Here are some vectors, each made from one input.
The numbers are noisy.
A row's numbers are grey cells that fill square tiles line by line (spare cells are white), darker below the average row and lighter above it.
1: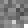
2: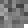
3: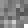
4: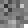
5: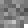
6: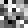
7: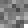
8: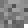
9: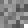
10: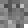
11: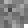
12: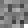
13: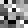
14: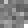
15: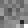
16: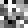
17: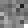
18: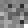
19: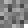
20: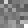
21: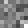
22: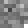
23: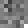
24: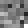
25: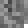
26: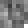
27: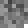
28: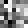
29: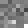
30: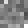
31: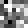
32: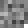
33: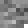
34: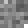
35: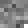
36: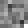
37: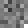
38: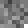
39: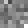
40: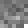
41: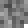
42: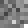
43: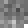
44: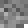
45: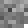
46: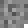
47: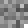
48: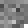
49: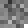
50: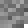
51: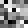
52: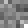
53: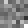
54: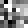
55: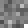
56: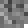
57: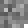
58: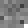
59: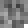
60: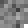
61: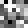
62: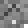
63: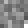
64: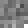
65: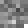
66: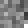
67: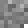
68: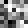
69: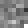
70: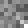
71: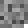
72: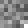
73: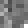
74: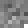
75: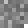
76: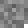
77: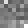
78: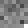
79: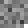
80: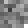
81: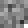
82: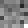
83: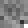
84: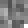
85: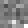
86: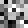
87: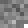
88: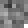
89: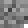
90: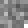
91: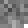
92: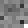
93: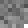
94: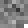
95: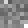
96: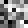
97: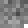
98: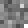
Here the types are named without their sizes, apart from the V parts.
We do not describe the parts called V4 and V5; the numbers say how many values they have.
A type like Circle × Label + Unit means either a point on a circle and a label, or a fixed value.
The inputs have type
Bool × Bool × Bool × Bool × V4 × V5 + Line × Line.
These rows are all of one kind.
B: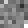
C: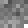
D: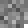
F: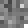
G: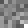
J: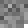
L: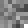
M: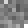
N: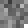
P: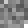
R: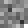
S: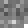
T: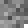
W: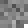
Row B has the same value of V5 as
G, L, M and P.
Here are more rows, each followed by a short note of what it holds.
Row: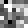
a point on each of two lines
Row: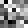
a point on each of two lines
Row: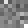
four true/false values, a value of V4 and a value of V5
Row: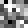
a point on each of two lines
